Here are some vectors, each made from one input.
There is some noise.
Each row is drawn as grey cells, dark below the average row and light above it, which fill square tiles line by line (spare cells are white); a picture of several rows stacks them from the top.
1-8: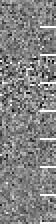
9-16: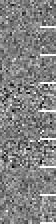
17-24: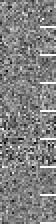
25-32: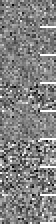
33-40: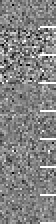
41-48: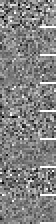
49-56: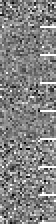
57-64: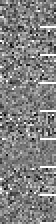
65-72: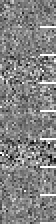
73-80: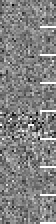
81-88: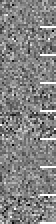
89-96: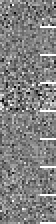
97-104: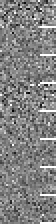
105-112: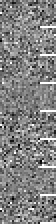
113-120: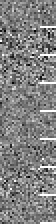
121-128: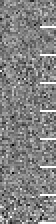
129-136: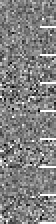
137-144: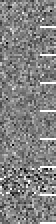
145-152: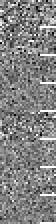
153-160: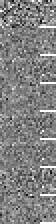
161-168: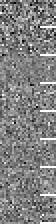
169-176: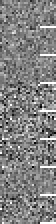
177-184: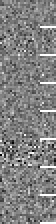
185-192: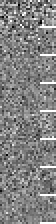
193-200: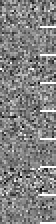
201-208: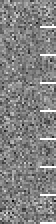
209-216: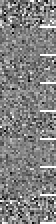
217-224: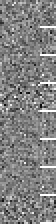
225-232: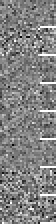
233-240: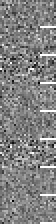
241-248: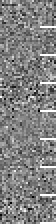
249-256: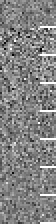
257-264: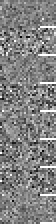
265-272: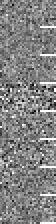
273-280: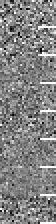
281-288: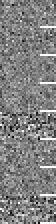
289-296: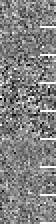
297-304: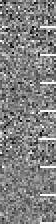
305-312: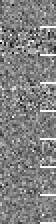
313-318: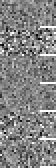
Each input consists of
either a point on a 7-point line, or a point on a 10-point line, or four true/false values.
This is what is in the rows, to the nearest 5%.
About 15% of them hold a point on a 7-point line. About 15% of them hold a point on a 10-point line. The rest hold four true/false values.
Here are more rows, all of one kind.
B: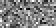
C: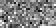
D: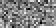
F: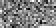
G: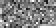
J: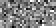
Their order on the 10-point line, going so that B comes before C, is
J, D, F, B, C, G.
